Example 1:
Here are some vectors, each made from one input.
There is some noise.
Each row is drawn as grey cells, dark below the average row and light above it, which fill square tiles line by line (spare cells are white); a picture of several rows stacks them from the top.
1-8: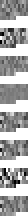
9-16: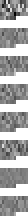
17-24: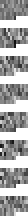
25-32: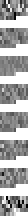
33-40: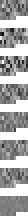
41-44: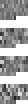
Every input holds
a point on a 6-point line.
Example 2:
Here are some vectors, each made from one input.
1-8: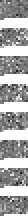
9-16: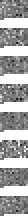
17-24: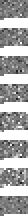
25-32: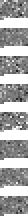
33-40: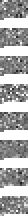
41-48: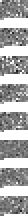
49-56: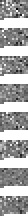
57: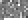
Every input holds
a point on a 6-point line.
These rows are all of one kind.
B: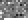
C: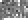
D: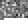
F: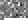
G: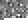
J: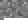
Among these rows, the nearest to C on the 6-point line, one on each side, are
B and F.
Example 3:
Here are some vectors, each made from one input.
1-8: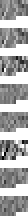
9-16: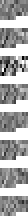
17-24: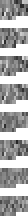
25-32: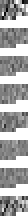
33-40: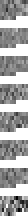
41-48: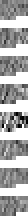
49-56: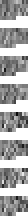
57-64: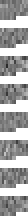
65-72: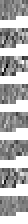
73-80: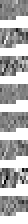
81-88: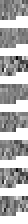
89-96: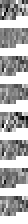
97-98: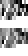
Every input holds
one of 8 labels.
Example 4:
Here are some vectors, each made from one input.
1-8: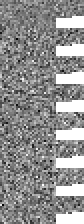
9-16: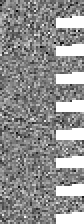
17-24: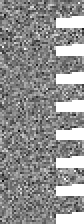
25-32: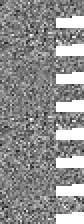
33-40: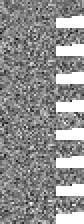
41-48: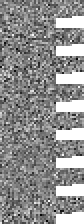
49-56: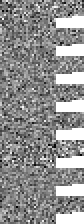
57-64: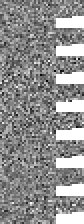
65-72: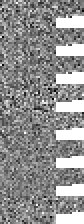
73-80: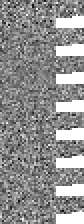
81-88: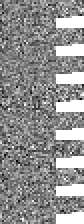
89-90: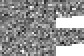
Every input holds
a node of an 18-node tree.
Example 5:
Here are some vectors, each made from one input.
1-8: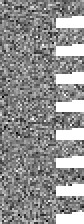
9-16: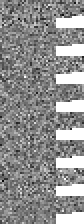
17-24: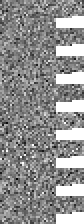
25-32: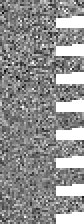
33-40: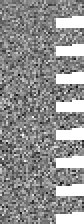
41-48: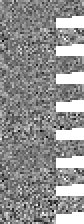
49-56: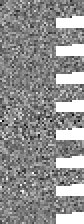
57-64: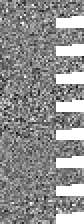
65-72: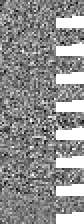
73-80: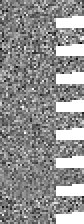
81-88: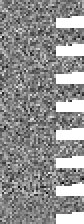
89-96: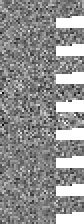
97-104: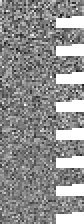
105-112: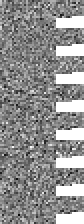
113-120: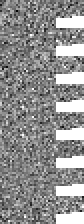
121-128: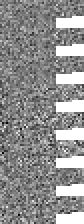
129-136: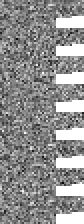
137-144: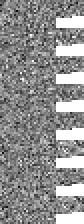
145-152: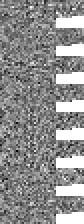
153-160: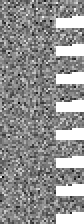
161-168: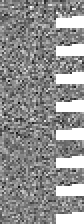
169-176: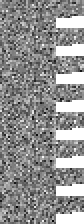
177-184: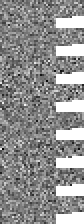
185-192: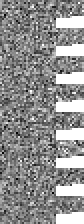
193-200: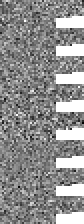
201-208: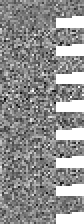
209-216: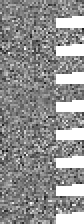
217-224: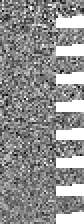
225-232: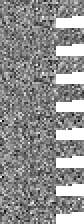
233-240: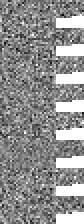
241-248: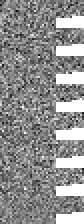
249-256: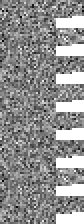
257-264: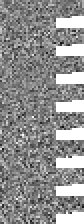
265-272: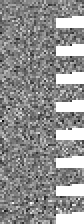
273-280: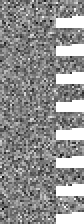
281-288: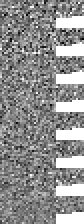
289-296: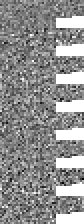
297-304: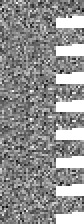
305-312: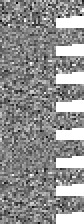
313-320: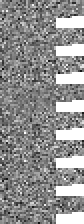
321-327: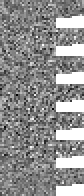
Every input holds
a node of an 18-node tree.
